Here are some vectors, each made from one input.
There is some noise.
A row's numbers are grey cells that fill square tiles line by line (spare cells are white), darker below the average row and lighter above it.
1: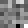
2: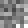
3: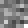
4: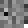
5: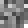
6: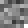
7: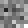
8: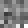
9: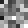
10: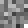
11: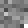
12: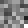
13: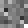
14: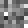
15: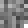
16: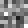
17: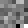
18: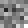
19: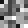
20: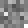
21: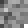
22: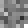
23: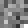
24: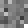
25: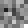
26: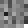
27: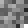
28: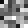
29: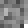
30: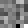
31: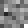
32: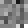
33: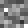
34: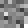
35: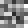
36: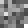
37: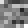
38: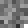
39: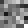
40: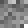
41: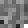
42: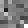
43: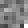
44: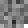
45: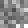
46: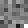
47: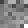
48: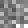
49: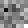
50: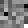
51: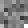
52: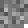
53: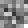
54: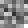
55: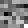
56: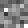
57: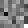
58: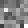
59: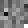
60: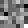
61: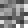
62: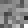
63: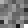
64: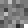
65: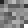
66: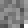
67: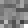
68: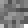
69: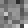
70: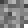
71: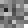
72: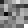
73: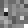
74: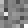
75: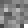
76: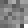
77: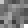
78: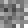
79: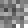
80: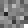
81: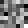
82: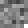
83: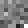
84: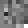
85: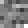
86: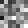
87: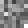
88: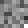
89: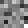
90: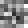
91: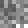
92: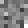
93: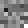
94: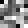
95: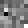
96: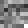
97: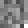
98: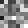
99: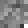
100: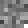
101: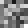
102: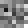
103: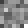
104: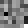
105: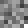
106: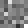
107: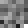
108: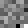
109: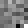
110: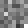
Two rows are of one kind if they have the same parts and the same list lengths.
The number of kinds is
4.
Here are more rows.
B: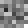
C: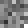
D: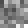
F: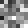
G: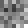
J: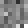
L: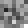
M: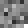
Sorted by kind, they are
B, D, G, L
C, J
F
M

